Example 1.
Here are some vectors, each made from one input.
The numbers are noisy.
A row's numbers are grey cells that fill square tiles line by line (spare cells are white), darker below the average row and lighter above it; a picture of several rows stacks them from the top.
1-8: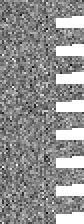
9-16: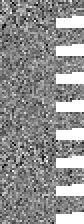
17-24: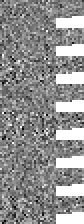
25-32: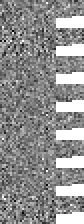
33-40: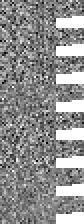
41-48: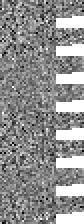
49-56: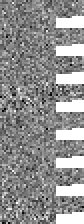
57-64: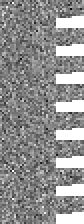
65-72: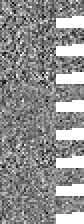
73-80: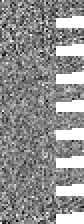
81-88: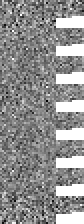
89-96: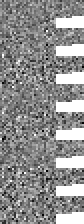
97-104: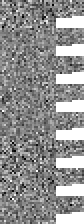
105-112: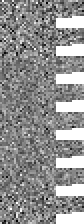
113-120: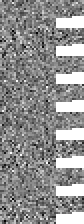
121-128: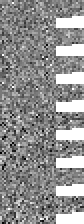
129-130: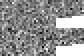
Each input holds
either one of 4 labels and a true/false value, or a point on a 6-point line.
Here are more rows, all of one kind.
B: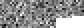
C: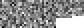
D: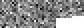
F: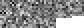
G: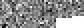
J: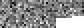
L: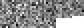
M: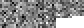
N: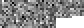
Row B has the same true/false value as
G and L.
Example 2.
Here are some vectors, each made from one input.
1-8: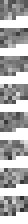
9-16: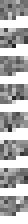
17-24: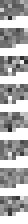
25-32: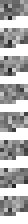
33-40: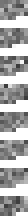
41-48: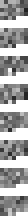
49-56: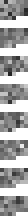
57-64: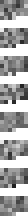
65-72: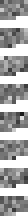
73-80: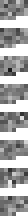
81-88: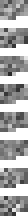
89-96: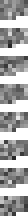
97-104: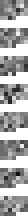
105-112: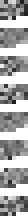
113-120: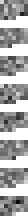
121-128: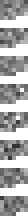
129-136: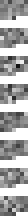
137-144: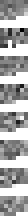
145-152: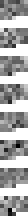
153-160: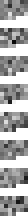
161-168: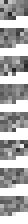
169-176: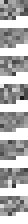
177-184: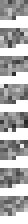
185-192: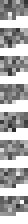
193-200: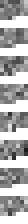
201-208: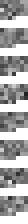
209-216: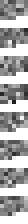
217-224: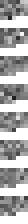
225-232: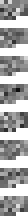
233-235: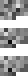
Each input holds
either one of 10 labels and a true/false value, or a point on a 4-point line.
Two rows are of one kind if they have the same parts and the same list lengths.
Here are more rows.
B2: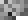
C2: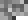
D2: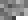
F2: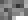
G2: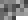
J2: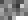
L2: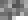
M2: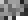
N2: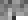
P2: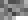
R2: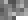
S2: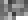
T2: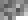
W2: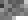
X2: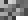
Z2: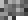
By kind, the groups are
B2, M2, X2, Z2
C2, D2, F2, G2, J2, L2, N2, P2, R2, S2, T2, W2

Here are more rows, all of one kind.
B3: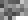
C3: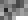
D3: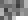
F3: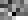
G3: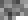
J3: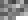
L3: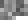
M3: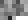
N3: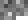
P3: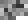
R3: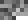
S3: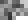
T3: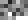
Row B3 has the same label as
G3, J3 and R3.
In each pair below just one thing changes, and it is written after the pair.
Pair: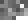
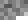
the label
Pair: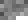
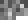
the label
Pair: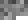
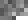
the label
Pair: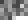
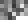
the true/false value
